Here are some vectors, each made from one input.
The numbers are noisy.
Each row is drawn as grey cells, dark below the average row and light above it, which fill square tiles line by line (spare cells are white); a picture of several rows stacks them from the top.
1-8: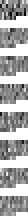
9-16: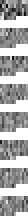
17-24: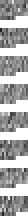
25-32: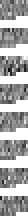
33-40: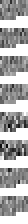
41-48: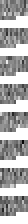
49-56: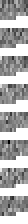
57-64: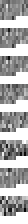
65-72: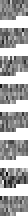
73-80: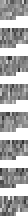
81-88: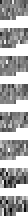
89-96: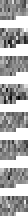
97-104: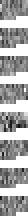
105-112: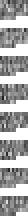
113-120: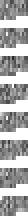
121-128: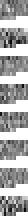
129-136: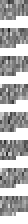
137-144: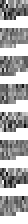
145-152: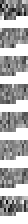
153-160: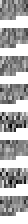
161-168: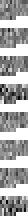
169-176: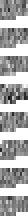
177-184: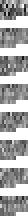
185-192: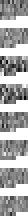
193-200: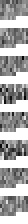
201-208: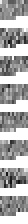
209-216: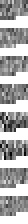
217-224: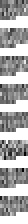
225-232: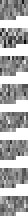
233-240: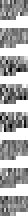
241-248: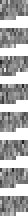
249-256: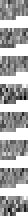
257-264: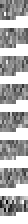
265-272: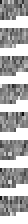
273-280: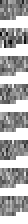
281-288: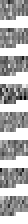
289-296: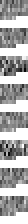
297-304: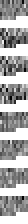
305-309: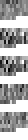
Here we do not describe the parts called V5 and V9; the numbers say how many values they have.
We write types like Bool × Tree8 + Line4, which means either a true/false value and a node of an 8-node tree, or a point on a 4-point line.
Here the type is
(Bool × V5 + Line8) × Line11 + V9.
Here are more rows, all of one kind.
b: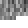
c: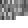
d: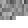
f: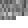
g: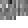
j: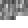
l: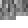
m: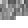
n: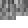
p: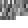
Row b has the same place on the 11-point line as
l and n.
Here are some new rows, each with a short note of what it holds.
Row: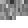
a point on an 11-point line, a true/false value and a value of V5
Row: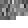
a point on an 11-point line, a true/false value and a value of V5
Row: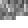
a point on an 8-point line and a point on an 11-point line
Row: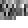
a value of V9
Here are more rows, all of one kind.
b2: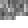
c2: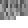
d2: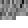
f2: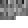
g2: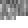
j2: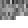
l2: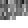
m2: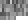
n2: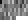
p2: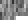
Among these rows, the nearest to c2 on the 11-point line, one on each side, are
n2 and p2.
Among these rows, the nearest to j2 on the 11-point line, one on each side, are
b2 and m2.
